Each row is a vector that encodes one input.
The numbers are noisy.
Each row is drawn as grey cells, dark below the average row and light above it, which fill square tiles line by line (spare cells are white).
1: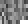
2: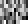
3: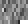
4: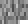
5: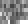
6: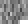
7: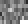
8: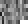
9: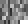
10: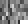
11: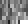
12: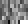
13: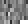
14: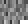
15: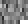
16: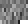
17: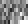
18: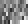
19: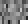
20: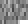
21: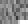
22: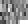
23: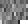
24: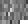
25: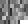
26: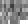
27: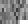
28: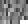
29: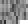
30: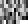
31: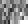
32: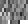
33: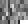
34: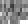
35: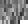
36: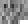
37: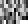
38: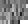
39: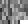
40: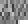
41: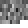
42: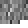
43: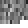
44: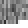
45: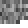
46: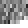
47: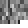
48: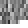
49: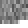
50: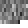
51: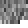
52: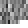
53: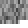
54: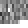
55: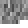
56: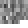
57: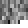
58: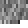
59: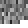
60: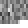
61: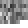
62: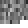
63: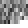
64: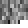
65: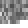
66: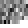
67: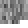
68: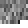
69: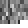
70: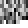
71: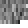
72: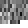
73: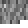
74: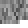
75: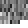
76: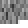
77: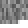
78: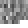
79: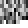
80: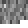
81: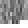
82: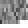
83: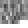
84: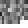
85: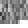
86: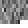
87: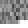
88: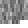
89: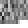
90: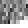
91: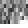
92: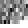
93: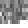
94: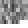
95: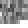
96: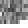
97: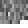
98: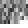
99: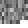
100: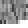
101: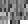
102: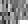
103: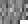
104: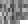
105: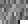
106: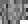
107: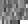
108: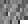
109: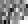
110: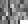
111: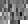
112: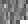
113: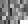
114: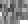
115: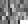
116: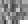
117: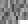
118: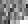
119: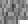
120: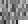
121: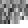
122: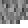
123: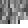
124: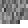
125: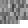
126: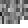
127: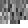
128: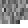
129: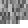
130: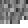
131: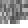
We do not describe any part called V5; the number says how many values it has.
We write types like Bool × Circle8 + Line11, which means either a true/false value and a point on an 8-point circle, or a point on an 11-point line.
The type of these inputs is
List3(Bool × V5).
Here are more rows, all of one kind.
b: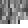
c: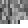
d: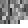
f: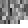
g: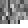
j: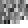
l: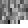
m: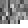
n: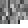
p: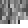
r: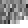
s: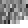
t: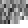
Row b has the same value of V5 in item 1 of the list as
p, r and s.
